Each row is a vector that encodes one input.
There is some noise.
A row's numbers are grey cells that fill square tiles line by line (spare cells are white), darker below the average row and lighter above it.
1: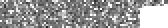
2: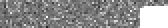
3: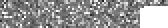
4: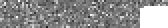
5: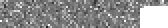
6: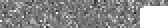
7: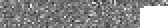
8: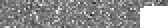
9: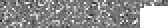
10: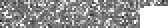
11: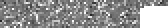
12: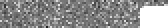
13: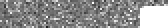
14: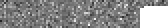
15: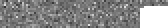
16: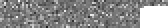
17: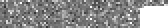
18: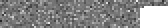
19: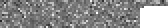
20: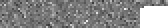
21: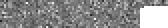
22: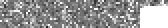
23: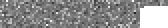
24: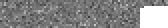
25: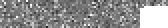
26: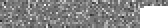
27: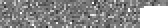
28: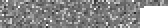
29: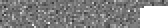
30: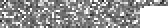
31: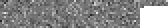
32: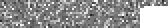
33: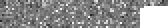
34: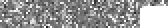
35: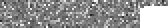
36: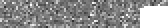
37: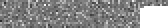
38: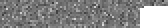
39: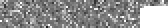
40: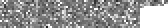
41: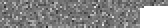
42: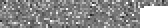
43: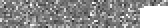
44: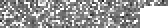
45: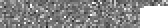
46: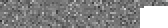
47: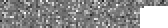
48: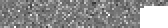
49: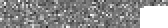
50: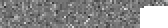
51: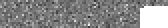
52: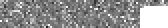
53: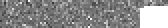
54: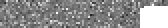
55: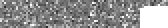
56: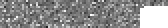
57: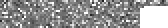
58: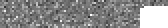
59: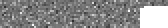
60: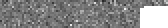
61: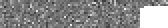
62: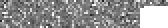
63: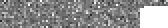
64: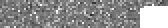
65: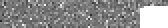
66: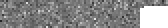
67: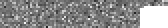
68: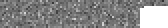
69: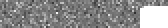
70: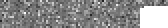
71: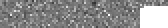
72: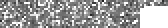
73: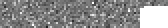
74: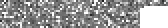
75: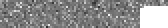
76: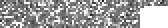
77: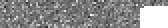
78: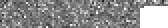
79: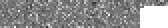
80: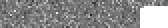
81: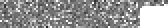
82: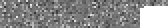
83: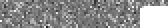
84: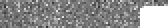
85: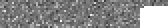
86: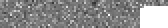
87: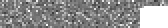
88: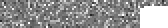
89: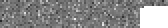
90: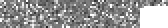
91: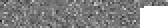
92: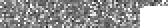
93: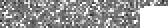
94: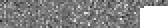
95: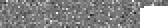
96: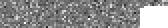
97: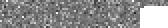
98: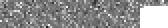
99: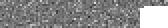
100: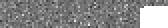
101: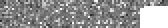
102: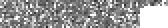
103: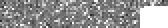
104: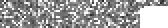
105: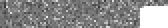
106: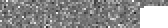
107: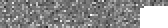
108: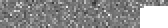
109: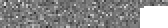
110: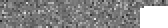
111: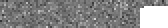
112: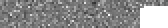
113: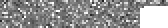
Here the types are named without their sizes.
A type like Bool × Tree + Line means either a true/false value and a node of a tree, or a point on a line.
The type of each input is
Circle + Tree.
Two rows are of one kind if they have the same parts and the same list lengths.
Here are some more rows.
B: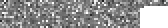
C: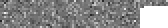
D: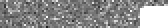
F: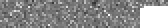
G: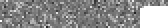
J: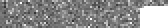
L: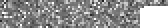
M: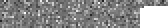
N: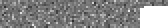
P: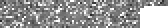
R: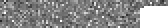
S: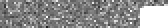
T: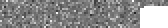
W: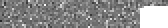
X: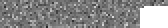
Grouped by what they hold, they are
B, C, L, M, N, R, X
D, F, G, J, P, S, T, W

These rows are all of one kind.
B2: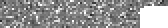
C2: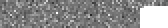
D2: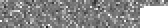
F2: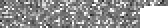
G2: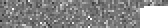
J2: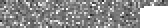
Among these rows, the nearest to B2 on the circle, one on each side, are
D2 and F2.
